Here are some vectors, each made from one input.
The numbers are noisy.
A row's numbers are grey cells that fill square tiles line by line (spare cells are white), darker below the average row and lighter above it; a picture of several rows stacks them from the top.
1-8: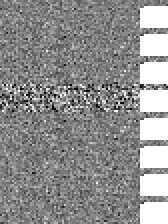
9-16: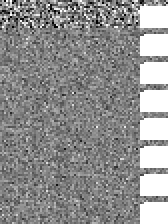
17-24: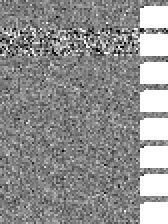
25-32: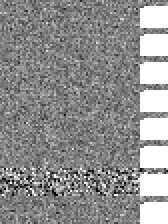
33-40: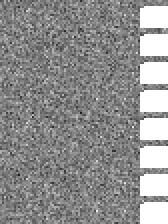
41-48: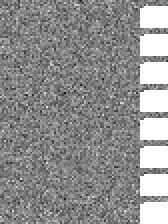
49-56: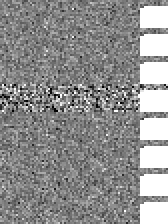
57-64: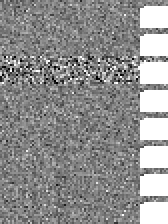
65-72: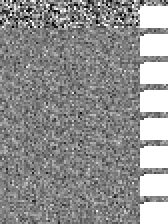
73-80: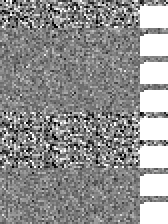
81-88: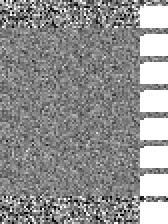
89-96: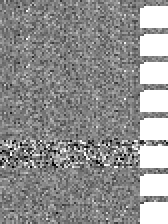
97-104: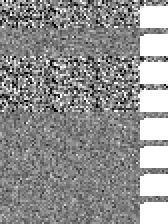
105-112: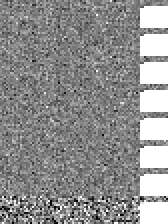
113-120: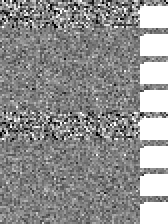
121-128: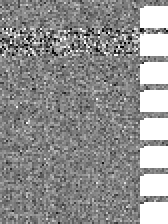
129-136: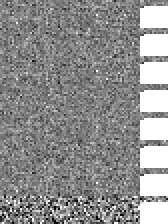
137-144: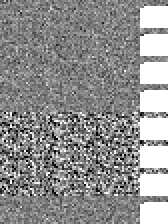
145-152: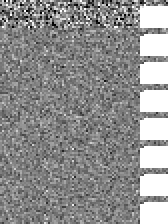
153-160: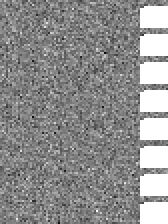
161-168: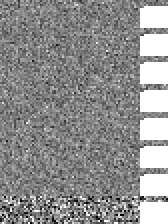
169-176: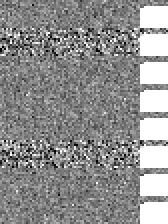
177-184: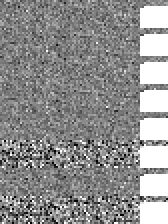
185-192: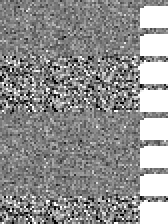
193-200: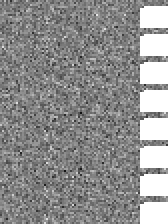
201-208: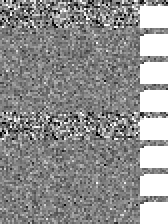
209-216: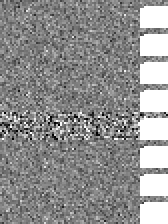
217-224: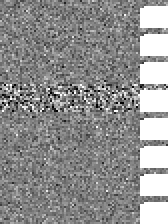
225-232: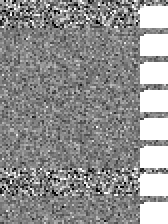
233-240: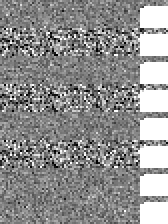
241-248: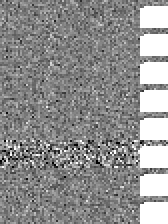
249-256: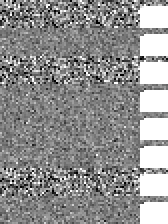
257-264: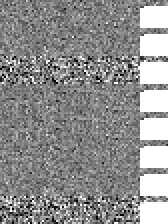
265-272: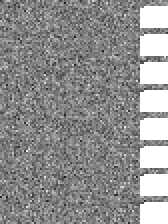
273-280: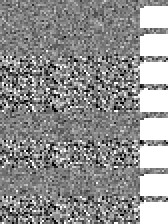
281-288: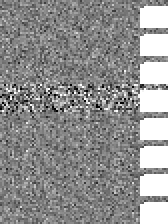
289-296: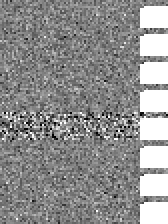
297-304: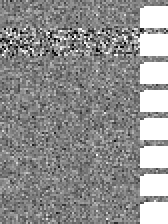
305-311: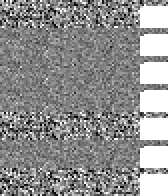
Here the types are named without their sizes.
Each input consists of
a node of a tree and a true/false value.
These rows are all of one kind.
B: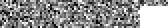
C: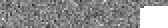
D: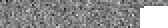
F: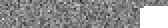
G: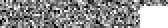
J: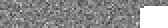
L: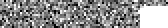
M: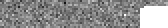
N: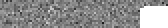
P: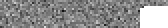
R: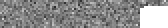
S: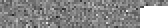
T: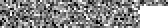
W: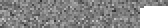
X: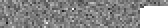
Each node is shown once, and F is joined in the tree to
W.
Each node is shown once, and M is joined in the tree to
B.
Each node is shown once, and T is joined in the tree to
B, N and S.
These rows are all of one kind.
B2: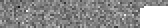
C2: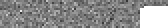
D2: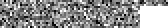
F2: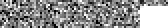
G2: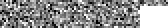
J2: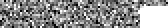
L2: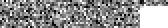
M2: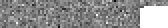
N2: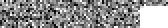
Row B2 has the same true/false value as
C2 and M2.
